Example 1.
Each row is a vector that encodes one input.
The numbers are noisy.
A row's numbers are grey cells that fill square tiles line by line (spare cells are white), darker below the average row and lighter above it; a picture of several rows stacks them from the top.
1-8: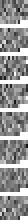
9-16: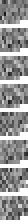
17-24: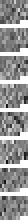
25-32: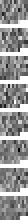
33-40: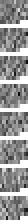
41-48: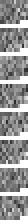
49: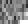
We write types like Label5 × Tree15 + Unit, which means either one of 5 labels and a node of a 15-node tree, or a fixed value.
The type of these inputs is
Bool × Bool × Bool × Bool.
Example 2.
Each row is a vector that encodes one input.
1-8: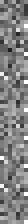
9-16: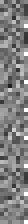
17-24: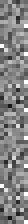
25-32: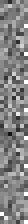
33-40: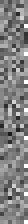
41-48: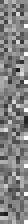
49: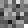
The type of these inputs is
Label8.
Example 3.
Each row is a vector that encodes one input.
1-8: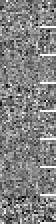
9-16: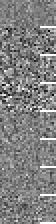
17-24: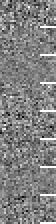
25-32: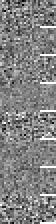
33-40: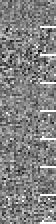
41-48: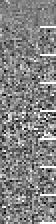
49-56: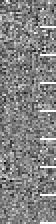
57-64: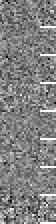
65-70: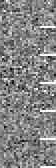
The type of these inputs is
Tree10.
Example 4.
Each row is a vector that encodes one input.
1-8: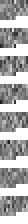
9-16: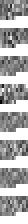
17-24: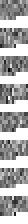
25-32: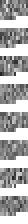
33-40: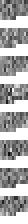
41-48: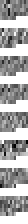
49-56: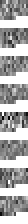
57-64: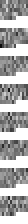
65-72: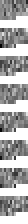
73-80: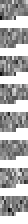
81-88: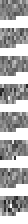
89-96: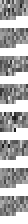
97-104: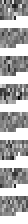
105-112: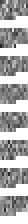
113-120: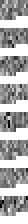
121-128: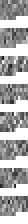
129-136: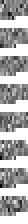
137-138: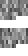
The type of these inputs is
Label11.
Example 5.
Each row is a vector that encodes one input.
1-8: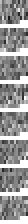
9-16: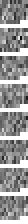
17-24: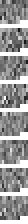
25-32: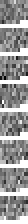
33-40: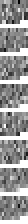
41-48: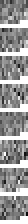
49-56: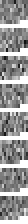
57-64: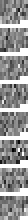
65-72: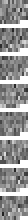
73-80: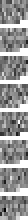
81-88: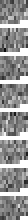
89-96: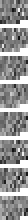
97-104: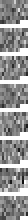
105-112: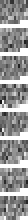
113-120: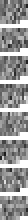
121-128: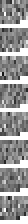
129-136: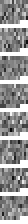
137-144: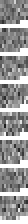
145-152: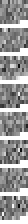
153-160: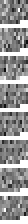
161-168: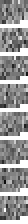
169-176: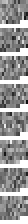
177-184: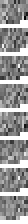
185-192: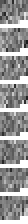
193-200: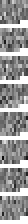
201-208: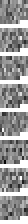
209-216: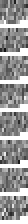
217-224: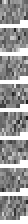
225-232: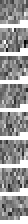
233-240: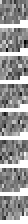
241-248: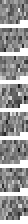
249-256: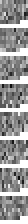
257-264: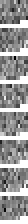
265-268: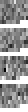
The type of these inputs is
Bool × Bool × Bool × Bool × Bool.
